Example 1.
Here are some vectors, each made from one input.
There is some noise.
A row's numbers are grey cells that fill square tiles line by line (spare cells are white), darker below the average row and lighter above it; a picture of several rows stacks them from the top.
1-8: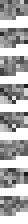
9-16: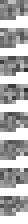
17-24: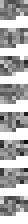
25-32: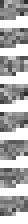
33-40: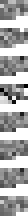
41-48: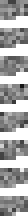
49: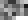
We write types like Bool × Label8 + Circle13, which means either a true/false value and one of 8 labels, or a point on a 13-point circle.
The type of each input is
Bool × Bool × Bool.
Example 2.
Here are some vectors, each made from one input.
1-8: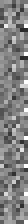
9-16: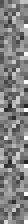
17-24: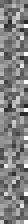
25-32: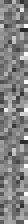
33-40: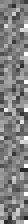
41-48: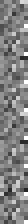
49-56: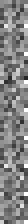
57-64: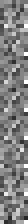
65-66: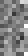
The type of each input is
Circle8.
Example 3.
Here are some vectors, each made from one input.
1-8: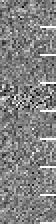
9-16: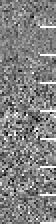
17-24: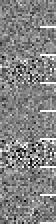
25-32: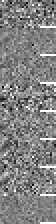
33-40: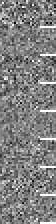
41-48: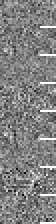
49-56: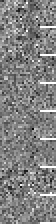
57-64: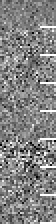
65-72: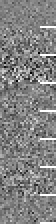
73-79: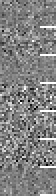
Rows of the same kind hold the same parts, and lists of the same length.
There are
2 kinds of row.
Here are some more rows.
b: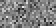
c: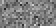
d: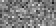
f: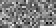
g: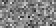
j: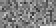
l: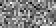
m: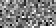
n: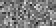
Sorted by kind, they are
b, f, m
c, d, g, j, l, n

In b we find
a fixed value.
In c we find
a node of an 8-node tree.
